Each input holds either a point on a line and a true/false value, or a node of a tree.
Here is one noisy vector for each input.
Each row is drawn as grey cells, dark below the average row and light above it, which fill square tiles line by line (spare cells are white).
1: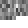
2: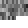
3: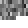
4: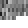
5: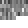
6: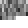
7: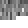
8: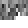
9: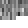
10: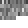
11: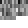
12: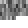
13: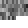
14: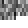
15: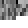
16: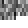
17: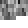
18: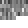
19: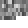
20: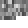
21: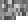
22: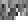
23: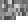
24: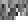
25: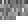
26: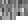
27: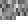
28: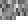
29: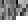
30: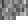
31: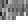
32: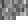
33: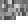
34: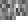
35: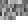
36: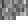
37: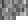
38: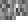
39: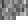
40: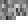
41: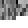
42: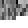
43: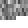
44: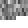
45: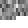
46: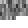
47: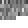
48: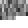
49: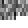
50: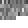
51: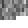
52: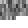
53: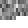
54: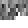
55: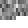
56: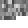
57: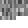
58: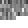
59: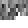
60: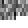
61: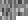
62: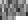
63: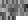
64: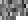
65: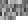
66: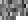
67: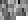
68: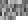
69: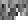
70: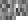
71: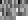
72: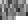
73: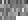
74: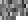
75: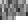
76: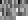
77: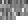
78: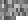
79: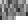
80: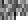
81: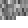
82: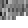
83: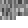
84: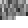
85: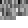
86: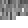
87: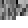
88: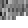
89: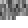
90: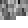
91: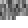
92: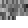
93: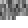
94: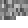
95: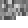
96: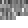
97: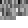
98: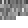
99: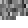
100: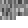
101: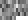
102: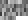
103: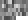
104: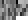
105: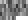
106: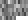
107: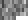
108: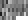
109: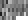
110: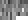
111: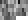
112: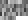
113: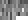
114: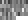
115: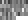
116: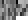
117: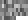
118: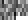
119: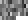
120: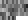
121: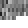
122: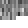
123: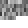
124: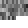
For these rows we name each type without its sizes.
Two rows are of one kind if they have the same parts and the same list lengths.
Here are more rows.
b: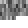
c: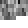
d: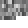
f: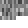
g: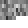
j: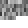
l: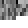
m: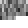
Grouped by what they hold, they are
b, j, l, m
c, d, f, g

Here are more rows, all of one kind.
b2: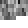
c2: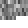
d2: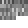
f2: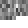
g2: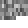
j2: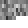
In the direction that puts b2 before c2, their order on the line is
b2, c2, f2, j2, g2, d2.
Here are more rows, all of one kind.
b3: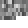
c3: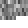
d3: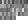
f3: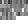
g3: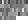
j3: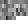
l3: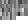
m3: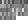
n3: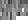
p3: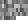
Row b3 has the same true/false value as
c3, j3 and p3.
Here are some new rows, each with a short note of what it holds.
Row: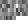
a point on a line and a true/false value
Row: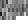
a node of a tree
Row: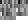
a point on a line and a true/false value
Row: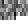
a node of a tree
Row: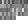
a point on a line and a true/false value
